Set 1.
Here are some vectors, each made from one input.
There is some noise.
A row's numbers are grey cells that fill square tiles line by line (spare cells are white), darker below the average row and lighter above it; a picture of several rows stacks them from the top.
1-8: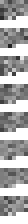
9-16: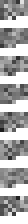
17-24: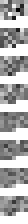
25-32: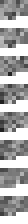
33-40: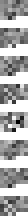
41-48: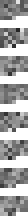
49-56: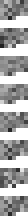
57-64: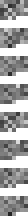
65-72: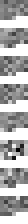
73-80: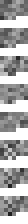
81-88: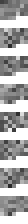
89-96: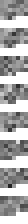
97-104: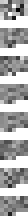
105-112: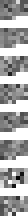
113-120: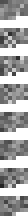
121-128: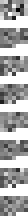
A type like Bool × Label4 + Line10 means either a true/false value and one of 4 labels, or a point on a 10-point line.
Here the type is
List2(Line5).
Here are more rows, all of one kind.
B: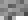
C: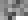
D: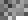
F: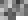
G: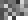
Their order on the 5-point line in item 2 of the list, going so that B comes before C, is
B, D, C, G, F.
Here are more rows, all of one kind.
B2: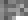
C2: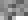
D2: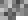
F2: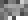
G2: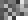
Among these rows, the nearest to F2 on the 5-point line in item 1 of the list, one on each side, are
B2 and G2.
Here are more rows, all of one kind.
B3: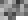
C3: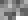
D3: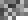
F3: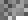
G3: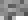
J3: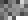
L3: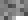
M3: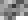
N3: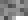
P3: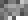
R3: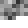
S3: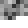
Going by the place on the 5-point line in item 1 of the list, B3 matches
M3, R3 and S3.
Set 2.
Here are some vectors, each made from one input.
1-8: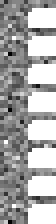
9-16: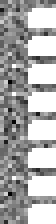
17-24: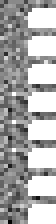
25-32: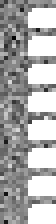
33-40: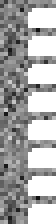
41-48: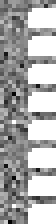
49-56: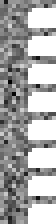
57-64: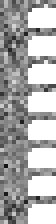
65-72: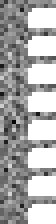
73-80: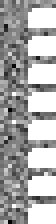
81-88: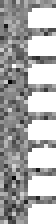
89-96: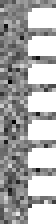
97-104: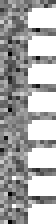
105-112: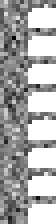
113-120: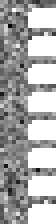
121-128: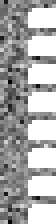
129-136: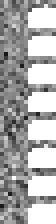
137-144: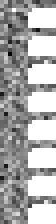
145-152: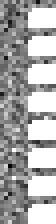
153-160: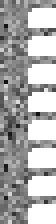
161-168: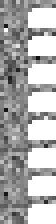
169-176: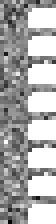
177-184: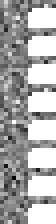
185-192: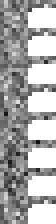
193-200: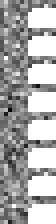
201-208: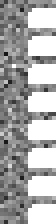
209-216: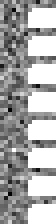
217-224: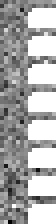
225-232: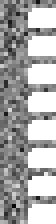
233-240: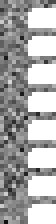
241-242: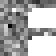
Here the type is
Line6 + Line19.
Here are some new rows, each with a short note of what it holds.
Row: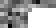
a point on a 6-point line
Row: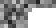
a point on a 6-point line
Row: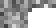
a point on a 19-point line
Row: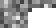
a point on a 19-point line
